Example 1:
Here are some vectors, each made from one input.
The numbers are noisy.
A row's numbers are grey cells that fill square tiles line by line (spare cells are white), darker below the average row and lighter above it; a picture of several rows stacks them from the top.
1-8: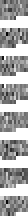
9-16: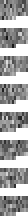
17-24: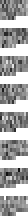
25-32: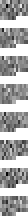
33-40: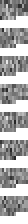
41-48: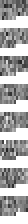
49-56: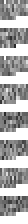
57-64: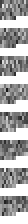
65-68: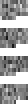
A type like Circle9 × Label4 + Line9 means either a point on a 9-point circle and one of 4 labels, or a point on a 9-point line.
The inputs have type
(Bool × Bool × Bool + Unit) × Tree9.
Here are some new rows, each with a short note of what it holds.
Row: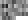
a node of a 9-node tree and three true/false values
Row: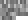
a node of a 9-node tree and three true/false values
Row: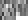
a node of a 9-node tree and three true/false values
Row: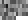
a node of a 9-node tree and three true/false values
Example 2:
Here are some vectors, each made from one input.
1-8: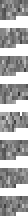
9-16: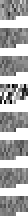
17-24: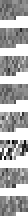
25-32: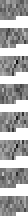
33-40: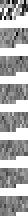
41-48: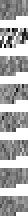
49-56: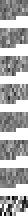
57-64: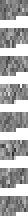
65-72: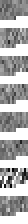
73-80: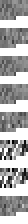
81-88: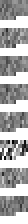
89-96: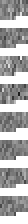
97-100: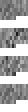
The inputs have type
Bool × Bool × Bool × Tree11 + Unit.
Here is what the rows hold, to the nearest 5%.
About 10% of them hold a fixed value. The rest hold a node of an 11-node tree and three true/false values.
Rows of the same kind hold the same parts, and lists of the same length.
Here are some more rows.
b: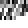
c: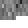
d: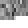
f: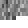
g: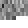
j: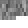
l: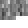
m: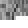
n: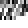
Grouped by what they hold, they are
b, n
c, d, f, g, j, l, m

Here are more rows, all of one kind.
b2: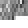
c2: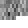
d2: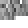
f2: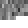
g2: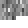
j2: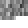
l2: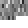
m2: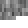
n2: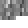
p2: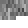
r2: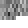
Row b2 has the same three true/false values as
c2, g2 and r2.
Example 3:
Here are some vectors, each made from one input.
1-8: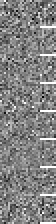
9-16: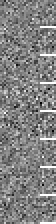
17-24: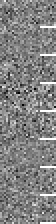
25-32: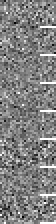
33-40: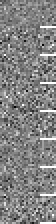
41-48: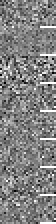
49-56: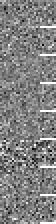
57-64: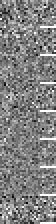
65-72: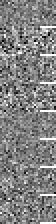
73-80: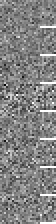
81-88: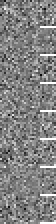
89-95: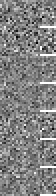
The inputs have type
Bool × Label4.
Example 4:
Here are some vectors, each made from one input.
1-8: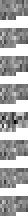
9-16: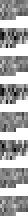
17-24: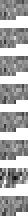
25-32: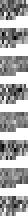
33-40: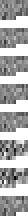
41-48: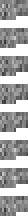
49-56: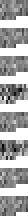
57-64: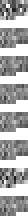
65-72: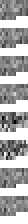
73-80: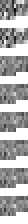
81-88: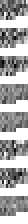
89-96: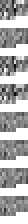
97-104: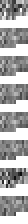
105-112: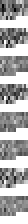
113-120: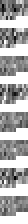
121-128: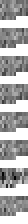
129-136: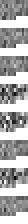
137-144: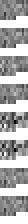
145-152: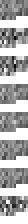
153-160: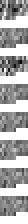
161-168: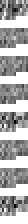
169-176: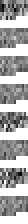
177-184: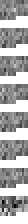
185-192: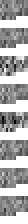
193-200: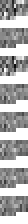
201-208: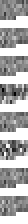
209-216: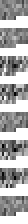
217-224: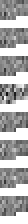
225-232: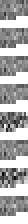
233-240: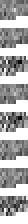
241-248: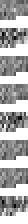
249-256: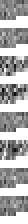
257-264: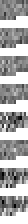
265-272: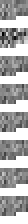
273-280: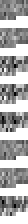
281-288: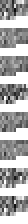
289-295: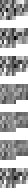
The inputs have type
Bool × Bool × Bool × Bool + Tree14.
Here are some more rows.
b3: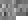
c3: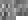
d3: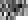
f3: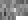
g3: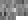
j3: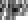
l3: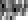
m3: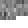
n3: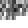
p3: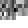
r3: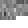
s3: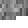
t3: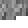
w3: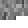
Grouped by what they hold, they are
b3, c3, f3, g3, m3, r3, s3, t3, w3
d3, j3, l3, n3, p3

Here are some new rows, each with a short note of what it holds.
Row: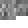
four true/false values
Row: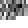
a node of a 14-node tree
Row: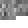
four true/false values
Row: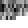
a node of a 14-node tree
